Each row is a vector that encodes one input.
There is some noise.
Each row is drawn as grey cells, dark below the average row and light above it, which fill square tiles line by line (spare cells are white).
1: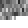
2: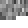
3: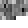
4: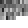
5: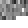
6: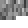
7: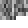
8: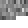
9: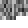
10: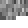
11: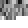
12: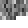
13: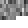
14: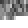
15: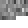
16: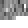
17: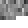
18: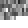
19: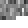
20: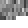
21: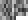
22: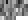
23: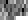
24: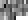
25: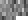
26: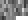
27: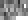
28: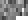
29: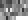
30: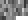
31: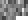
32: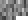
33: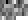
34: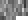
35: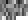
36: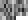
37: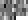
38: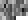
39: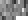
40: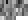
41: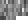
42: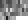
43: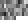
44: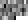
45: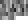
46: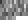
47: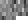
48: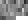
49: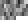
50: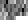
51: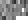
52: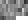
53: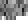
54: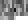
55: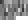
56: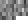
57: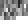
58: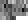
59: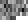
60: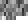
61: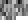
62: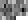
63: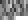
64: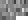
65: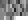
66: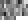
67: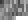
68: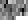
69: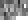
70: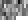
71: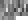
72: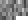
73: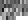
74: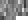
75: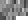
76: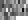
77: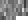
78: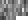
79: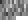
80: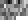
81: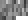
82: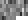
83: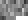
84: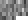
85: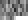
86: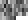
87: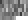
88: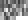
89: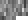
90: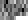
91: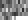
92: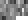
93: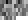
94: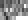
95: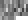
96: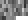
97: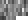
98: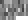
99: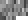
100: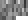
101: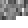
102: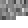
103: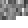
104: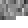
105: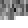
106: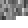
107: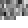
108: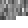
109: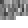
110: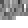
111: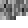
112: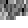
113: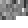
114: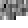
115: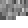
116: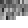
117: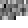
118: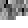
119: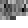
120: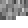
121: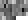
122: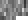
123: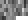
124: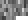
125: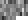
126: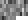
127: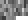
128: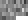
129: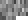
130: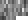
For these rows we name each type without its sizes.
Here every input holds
a point on a line, together with either a fixed value, or a node of a tree.
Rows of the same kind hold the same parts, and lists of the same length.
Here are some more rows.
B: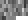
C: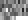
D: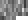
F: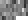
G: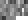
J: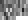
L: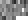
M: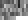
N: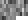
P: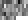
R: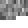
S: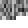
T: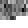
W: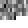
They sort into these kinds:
B, D, F, G, L, N, R
C, J, M, P, S, T, W

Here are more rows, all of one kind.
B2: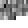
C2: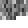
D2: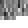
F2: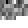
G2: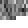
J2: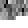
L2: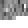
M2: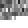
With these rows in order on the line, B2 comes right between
D2 and J2.
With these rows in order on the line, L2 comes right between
D2 and M2.
